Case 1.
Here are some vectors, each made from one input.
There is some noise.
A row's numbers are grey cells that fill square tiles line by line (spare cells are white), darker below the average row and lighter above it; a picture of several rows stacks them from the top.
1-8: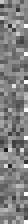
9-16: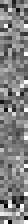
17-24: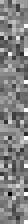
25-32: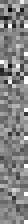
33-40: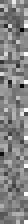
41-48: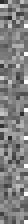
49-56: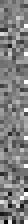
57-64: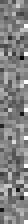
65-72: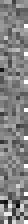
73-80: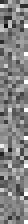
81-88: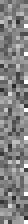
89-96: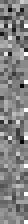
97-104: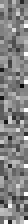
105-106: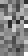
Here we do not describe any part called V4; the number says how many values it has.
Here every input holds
either a point on a 9-point circle, or a point on a 6-point line, or a value of V4.
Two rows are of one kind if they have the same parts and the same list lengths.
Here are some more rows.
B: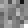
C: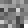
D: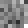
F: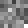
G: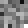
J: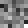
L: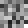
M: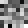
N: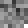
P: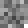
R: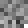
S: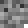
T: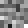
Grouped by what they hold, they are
B, G, M, T
C, D, L, P, R
F, J, N, S

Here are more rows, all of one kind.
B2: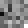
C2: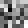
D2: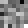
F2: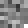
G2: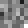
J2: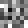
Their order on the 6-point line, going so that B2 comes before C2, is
J2, G2, D2, B2, C2, F2.
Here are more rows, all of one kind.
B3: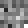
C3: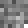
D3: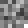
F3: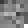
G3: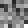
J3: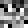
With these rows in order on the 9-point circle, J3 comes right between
B3 and F3.
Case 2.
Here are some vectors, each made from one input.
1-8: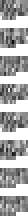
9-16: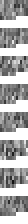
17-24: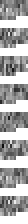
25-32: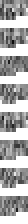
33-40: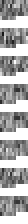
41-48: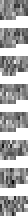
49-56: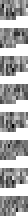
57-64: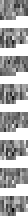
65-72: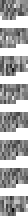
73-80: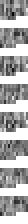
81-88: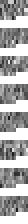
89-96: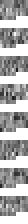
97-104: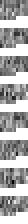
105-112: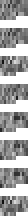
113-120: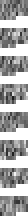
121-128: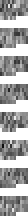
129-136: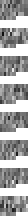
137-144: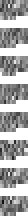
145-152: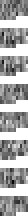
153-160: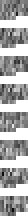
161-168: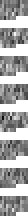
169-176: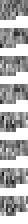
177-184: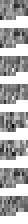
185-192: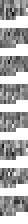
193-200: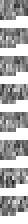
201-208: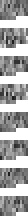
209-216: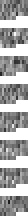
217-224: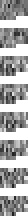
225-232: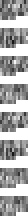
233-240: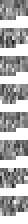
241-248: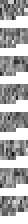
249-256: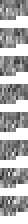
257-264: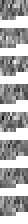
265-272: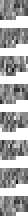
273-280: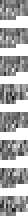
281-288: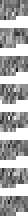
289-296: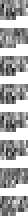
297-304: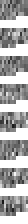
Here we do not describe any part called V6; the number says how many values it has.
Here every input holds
either a point on a 16-point circle, or a fixed value, or a true/false value and a value of V6.
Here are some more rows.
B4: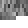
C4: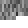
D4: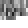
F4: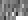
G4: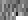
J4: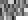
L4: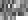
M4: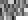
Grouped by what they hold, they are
B4, C4, F4, G4
D4, L4
J4, M4

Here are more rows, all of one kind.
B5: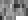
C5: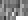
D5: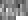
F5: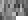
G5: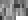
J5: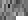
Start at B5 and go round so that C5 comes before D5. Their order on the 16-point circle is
B5, F5, J5, C5, D5, G5.
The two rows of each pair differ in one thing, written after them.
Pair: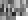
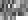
the true/false value
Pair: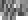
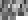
the value of V6
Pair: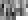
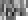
the value of V6
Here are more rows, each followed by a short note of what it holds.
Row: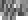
a true/false value and a value of V6
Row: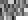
a fixed value
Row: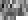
a true/false value and a value of V6
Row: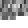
a true/false value and a value of V6
